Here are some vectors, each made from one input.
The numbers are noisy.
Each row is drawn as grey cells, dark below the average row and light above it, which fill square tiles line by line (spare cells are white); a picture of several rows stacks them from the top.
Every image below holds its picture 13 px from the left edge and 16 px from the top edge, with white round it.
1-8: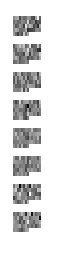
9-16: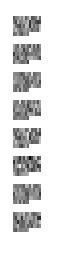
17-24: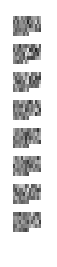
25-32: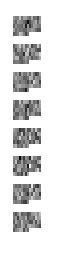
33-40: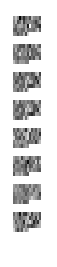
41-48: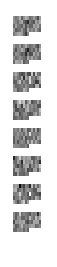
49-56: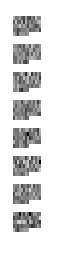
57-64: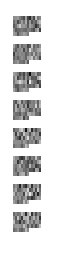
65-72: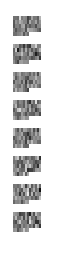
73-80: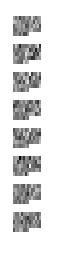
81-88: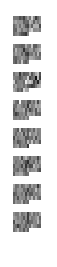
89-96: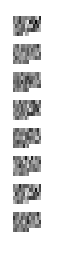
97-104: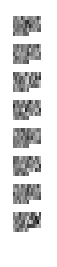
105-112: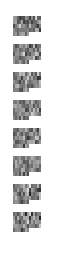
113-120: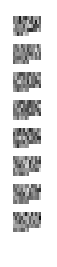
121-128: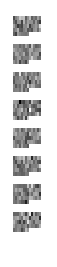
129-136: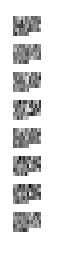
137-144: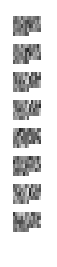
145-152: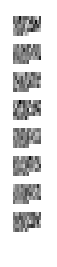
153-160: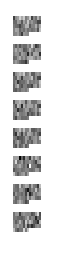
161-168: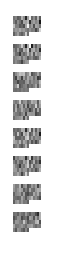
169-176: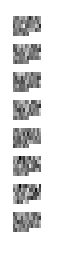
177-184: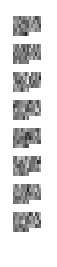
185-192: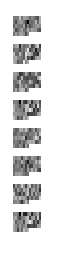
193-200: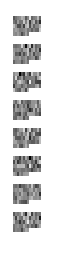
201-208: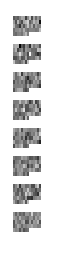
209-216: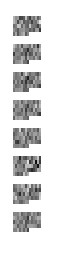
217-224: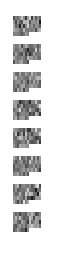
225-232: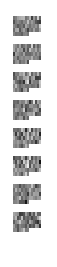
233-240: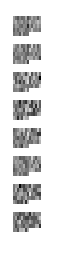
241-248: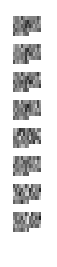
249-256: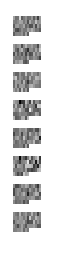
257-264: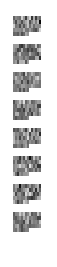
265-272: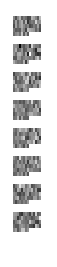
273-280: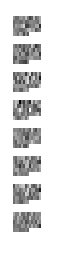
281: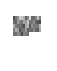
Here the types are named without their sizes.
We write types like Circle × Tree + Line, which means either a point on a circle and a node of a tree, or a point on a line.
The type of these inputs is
Bool × (Line + Tree).
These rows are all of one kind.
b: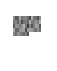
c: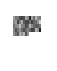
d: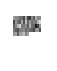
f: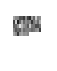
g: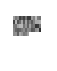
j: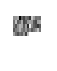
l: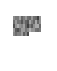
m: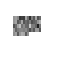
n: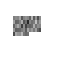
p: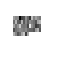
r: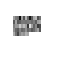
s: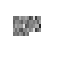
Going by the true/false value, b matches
l, n and s.
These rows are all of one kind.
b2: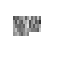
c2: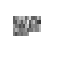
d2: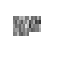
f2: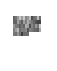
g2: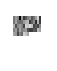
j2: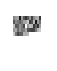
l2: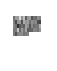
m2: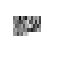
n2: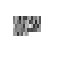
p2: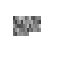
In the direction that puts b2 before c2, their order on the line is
n2, m2, g2, j2, b2, d2, c2, f2, l2, p2.
